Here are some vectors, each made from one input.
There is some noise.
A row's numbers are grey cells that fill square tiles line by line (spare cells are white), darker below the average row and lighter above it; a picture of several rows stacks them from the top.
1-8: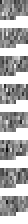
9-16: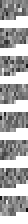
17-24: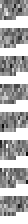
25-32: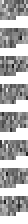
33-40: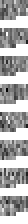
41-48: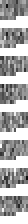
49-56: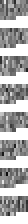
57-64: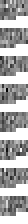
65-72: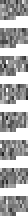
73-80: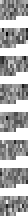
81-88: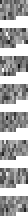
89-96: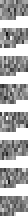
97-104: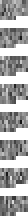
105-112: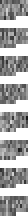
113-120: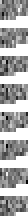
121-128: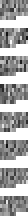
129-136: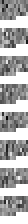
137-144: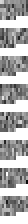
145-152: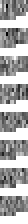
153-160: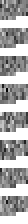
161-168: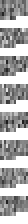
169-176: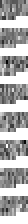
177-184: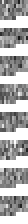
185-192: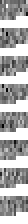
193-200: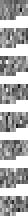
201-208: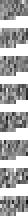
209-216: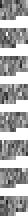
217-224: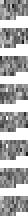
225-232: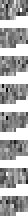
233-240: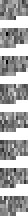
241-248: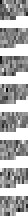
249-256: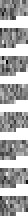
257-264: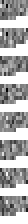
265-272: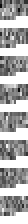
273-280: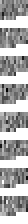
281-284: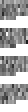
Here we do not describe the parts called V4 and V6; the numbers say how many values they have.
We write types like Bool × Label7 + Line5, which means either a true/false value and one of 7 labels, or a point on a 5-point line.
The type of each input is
Bool × Bool × Bool × Bool × (Line9 + V4) × V6.
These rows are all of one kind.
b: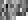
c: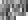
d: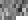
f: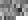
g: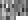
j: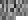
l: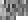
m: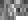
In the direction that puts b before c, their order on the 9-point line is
b, d, m, f, c, g, l, j.
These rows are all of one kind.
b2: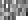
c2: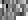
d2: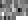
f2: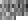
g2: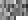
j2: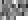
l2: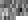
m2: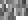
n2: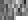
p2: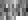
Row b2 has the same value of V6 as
c2 and g2.
